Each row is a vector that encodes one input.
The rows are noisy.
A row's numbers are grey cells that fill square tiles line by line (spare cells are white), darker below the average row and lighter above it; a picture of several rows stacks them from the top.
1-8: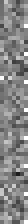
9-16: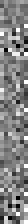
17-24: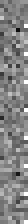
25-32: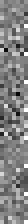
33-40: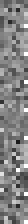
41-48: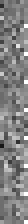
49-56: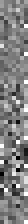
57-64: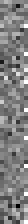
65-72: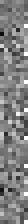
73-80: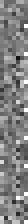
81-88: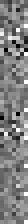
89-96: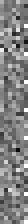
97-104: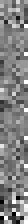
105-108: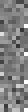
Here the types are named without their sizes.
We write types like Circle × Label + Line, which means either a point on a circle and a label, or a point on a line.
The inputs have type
Bool × Circle × Line.
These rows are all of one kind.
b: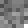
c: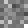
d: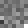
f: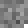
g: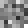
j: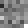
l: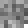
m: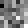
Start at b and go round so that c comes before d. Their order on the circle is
b, c, g, l, d, j, f, m.
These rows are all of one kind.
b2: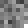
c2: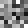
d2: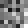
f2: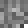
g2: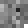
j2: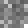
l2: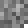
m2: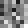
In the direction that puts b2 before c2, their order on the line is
d2, g2, b2, l2, f2, m2, c2, j2.
